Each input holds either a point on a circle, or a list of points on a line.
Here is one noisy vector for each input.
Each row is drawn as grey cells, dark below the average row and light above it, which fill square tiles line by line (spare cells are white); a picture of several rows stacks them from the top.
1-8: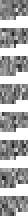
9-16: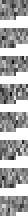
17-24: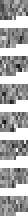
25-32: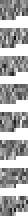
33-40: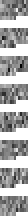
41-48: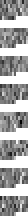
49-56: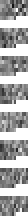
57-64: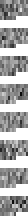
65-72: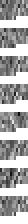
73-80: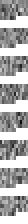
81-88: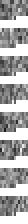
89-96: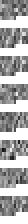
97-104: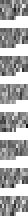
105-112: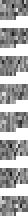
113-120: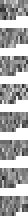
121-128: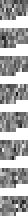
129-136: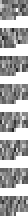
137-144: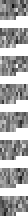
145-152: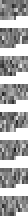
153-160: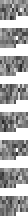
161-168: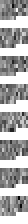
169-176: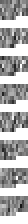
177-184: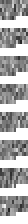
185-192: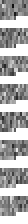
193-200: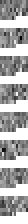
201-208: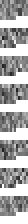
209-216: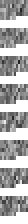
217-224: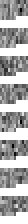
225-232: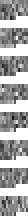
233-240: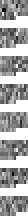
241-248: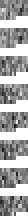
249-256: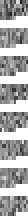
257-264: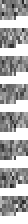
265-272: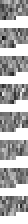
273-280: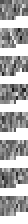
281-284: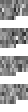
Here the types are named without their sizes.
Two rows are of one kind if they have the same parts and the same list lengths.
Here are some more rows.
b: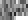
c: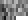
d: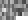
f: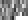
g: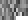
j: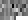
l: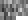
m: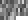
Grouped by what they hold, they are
b
c, d, l, m
f, g
j

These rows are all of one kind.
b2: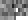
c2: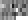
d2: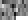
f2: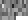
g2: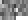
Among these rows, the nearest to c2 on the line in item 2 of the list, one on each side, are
d2 and f2.
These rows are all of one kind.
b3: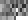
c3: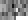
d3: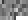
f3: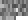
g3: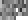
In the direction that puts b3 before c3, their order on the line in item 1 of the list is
d3, f3, g3, b3, c3.
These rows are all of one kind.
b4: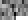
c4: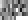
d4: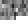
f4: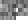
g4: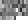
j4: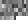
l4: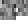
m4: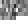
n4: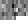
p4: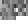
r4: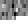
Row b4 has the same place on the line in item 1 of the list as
d4, g4 and j4.
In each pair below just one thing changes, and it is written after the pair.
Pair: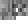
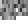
the place on the line in item 1 of the list
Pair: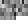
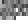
the place on the line in item 2 of the list
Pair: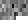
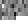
the place on the line in item 2 of the list
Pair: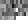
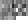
the place on the line in item 2 of the list
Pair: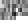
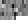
the place on the line in item 1 of the list
